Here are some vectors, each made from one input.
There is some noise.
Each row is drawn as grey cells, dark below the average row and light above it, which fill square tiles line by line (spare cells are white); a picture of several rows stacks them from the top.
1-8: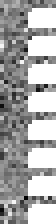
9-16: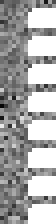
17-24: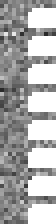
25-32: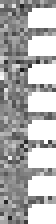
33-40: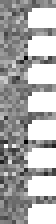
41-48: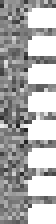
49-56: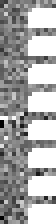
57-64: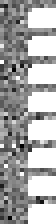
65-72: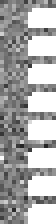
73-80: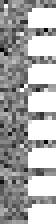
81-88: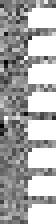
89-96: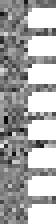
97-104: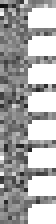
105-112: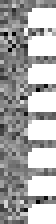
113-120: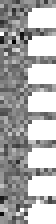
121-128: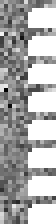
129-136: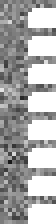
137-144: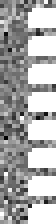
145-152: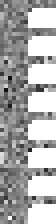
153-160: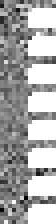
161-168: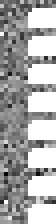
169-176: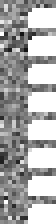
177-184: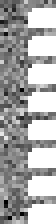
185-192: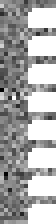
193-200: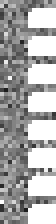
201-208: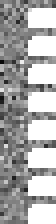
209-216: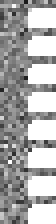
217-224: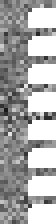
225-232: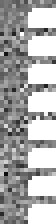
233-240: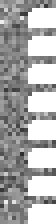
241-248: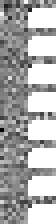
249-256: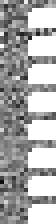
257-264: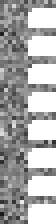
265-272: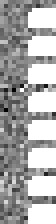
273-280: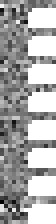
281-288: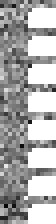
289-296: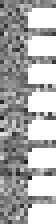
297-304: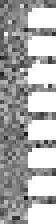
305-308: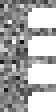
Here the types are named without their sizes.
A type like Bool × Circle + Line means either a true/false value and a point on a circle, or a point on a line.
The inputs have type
Bool × Bool × Bool × Circle + Tree.
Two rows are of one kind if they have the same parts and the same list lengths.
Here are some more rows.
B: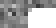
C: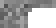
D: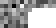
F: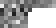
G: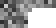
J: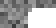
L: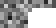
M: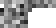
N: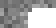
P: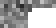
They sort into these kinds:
B, C, D, F, J, N, P
G, L, M

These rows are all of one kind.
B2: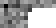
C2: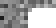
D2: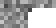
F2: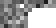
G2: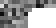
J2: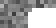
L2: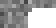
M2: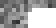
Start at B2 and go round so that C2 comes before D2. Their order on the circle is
B2, C2, M2, D2, L2, G2, J2, F2.
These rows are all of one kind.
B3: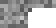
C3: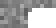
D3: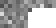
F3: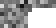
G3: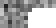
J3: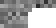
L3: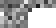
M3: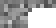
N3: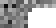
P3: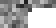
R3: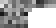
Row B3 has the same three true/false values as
F3, N3, P3 and R3.
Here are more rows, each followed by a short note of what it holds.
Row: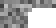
a node of a tree
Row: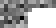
a node of a tree
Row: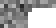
a point on a circle and three true/false values
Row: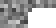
a node of a tree
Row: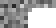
a point on a circle and three true/false values
